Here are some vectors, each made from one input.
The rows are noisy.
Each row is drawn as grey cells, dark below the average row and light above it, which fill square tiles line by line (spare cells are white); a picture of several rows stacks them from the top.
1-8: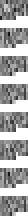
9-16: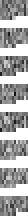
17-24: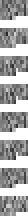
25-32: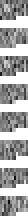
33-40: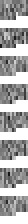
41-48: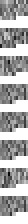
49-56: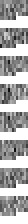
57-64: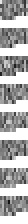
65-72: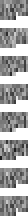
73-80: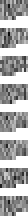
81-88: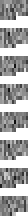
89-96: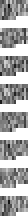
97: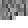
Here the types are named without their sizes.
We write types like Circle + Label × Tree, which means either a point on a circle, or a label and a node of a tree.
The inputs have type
Line.
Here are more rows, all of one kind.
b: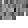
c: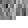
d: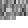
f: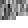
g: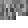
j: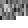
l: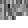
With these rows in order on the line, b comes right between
j and l.
